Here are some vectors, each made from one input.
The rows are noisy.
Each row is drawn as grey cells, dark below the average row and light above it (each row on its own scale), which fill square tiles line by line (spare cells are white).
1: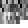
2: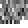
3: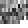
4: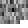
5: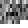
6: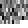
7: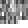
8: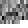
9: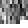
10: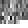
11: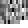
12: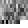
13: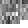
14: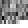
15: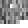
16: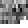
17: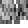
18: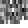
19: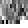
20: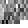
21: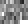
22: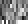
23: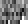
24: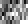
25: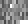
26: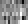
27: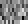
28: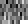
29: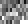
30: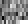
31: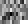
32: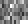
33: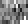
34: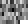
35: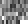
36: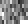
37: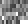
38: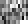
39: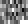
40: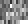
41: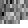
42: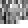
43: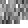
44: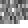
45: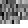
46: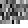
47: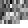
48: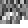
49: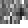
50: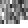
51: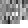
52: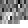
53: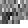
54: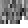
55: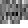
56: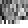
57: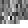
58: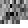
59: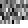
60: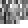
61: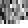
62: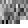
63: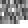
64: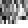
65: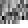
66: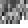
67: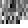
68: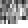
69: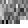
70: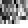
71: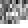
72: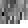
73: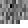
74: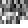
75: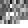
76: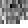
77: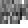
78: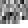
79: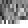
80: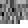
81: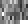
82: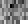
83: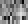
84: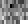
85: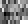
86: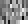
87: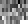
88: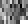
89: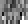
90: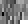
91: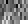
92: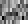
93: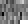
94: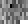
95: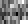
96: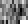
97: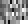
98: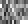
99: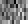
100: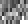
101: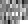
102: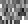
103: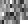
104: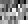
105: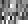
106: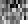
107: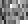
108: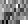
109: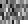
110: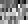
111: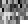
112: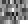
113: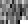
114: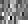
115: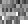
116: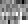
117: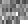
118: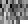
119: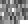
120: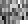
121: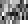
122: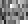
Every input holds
four true/false values.
